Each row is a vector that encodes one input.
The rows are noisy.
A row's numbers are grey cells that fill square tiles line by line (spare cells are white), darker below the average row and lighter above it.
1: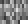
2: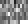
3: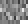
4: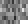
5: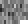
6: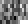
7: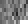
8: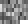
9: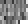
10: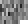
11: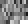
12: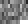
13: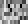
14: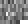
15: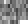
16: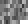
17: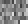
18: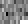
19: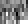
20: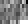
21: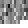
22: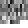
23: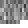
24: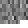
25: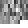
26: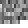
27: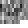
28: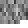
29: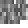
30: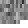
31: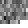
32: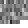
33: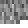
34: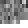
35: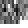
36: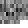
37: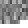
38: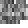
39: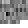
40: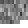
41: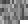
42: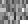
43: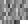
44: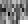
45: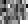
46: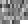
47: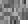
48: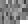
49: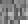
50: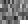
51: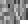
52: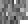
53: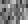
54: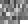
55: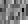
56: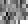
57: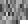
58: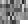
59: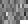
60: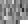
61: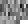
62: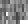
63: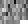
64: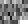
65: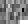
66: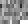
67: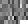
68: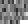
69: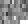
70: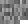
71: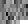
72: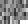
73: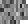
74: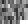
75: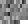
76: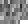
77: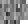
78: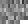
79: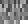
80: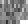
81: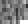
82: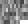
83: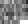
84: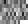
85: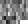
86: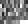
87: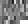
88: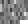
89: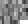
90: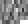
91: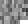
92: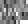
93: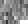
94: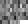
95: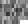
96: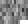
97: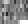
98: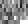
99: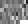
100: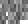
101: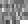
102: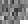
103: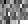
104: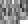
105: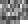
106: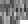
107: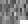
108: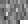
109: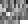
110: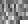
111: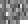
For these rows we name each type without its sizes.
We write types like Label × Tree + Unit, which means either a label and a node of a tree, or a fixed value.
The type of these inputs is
Bool × Circle × Circle.
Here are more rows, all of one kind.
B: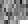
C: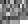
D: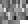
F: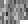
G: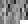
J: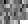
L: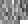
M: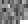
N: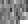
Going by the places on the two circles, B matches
F and M.
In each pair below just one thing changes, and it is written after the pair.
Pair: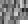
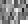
the place on one of the two circles
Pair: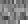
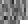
the place on one of the two circles
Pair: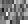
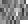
the true/false value
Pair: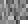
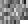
the true/false value
